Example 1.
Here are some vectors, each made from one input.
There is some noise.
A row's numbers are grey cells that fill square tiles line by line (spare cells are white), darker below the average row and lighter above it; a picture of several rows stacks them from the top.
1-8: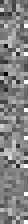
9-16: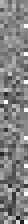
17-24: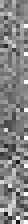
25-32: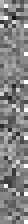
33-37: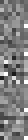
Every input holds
a node of an 8-node tree.
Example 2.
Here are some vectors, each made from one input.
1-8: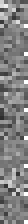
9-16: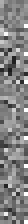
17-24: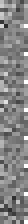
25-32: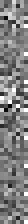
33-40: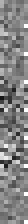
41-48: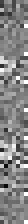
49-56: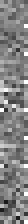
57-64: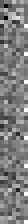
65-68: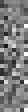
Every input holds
a node of a 10-node tree.
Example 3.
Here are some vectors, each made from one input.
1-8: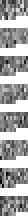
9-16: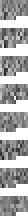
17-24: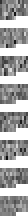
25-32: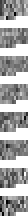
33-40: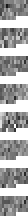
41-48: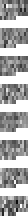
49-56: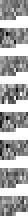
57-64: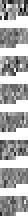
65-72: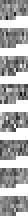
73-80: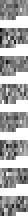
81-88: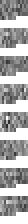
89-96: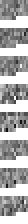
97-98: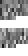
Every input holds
either a point on a 19-point circle, or a fixed value.
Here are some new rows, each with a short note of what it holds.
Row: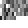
a fixed value
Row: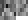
a point on a 19-point circle
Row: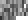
a fixed value
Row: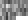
a point on a 19-point circle
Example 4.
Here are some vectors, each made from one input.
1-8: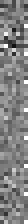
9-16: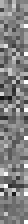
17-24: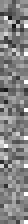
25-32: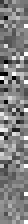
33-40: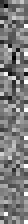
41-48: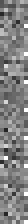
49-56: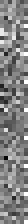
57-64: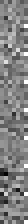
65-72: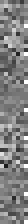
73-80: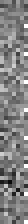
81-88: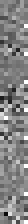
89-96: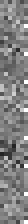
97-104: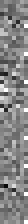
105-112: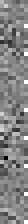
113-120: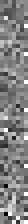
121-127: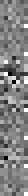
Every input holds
a node of a 10-node tree.
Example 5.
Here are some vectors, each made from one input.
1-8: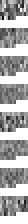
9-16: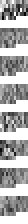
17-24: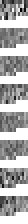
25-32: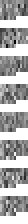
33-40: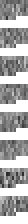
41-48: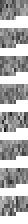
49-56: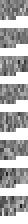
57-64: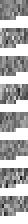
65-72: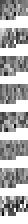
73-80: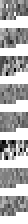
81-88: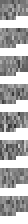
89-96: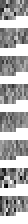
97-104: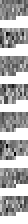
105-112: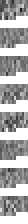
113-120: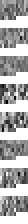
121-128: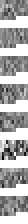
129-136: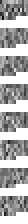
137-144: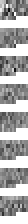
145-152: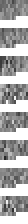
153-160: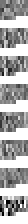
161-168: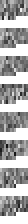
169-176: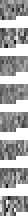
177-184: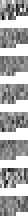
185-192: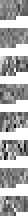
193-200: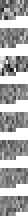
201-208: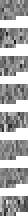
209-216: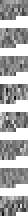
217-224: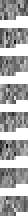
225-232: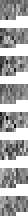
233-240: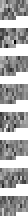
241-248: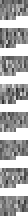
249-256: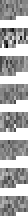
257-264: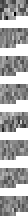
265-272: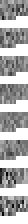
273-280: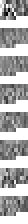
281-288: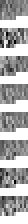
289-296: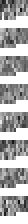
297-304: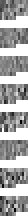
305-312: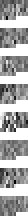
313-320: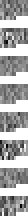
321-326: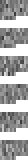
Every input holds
a point on a 14-point line.
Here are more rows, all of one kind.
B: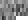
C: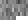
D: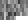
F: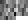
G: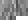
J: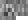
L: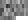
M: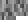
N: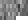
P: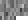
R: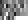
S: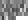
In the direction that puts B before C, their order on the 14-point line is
F, N, B, L, G, P, S, R, J, M, C, D.
